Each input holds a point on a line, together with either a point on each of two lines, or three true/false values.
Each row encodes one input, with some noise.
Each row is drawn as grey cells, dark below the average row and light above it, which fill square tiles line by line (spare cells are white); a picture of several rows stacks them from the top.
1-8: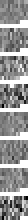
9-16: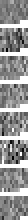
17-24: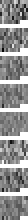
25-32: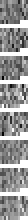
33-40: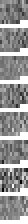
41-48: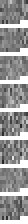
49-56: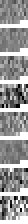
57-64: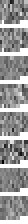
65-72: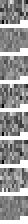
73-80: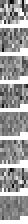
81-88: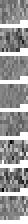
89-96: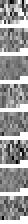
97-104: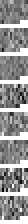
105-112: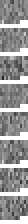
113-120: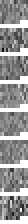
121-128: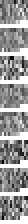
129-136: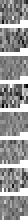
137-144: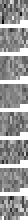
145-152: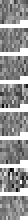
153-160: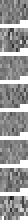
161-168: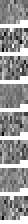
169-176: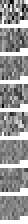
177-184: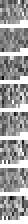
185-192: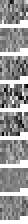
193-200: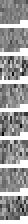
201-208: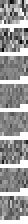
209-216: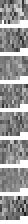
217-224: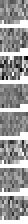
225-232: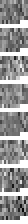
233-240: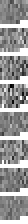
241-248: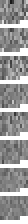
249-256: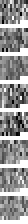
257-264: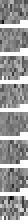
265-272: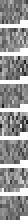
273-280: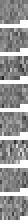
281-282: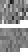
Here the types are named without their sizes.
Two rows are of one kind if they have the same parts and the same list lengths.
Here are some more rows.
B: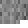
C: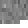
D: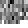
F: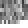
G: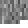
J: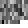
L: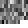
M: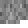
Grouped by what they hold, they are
B, C, G, L
D, F, J, M

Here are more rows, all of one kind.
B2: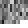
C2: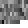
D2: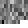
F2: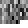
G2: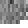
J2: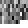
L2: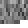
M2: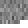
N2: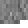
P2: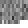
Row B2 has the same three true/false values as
M2 and N2.
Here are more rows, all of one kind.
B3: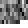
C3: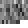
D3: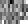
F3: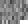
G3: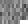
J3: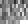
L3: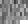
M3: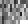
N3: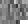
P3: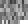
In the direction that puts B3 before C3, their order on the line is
G3, F3, P3, B3, L3, J3, M3, C3, D3, N3.
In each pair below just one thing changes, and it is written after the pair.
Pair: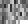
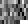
the place on the line
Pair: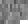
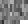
one of the three true/false values
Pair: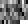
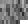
one of the three true/false values
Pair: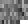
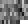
one of the three true/false values
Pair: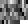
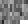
one of the three true/false values
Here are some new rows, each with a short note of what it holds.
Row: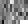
a point on a line and three true/false values
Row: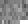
a point on each of three lines
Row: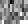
a point on each of three lines
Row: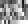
a point on each of three lines
